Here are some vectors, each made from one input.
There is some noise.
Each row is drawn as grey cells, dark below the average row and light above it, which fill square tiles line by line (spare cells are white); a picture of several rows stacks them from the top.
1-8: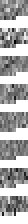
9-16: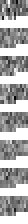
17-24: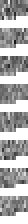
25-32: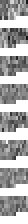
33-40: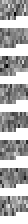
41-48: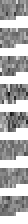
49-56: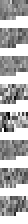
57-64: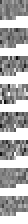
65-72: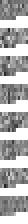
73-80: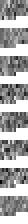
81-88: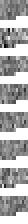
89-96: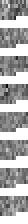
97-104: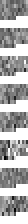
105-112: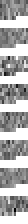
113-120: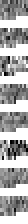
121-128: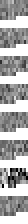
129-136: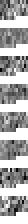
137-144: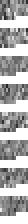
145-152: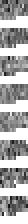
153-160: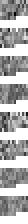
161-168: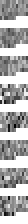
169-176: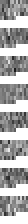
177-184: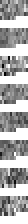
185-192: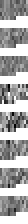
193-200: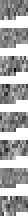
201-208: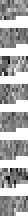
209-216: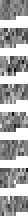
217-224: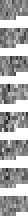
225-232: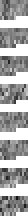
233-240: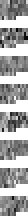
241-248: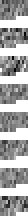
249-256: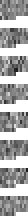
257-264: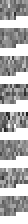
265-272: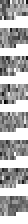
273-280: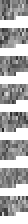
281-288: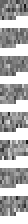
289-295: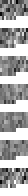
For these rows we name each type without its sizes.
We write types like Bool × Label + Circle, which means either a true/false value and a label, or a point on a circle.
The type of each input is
Bool × Circle + Line.
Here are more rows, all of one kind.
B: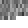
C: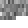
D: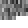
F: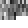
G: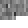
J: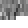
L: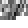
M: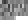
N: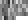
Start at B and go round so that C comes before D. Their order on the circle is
B, M, F, C, L, G, J, D, N.
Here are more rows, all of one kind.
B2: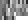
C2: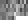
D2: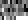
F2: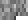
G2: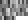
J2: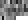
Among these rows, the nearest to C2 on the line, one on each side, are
B2 and J2.
